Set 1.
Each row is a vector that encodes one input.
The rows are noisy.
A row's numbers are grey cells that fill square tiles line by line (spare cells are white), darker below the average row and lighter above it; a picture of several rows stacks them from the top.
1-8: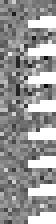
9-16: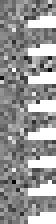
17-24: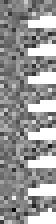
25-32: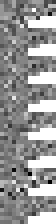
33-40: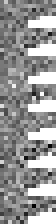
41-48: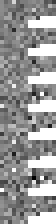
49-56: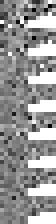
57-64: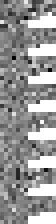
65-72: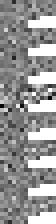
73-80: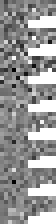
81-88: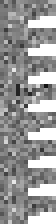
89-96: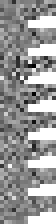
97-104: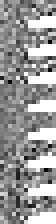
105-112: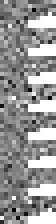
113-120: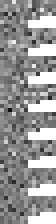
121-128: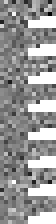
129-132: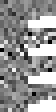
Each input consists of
either a point on an 8-point circle, or a fixed value, or a node of a 9-node tree.
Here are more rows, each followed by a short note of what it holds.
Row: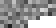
a node of a 9-node tree
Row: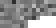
a point on an 8-point circle
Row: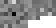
a node of a 9-node tree
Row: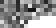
a fixed value
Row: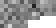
a node of a 9-node tree
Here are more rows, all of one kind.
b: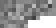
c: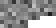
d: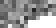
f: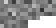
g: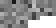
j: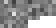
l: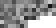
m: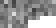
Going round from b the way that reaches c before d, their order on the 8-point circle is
b, l, g, c, f, j, m, d.
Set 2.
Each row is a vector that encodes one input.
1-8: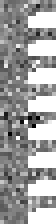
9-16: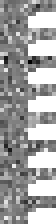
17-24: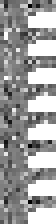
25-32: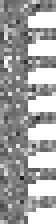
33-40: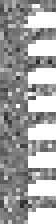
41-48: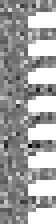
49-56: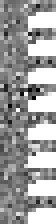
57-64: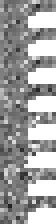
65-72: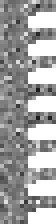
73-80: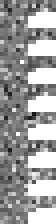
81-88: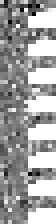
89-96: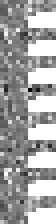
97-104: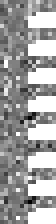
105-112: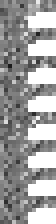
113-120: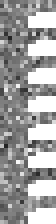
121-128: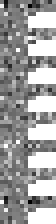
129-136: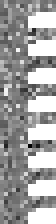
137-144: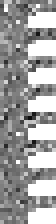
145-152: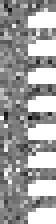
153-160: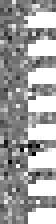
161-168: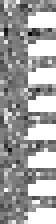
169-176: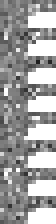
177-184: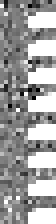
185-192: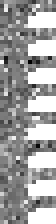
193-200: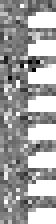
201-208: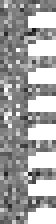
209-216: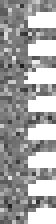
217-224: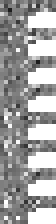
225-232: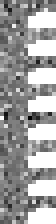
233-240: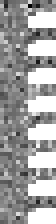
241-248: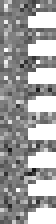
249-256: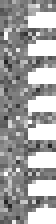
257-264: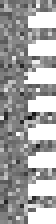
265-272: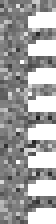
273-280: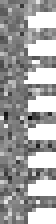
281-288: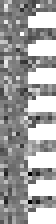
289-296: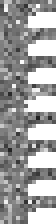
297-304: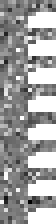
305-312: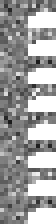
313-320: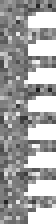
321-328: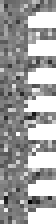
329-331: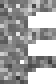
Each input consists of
a list of up to two points on a 14-point line.
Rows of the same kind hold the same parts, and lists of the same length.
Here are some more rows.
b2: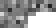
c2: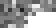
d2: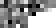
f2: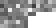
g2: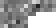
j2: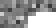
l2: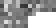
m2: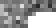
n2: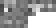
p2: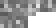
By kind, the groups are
b2, g2, j2, m2
c2, f2, l2, n2, p2
d2

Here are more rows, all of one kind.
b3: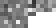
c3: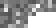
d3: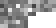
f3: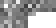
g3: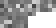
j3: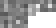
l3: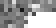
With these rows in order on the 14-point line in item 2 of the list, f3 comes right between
j3 and l3.
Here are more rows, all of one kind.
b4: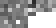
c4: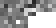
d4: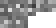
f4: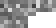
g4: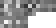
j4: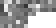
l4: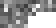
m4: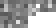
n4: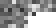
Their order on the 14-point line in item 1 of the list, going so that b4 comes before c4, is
g4, j4, l4, n4, m4, f4, d4, b4, c4.
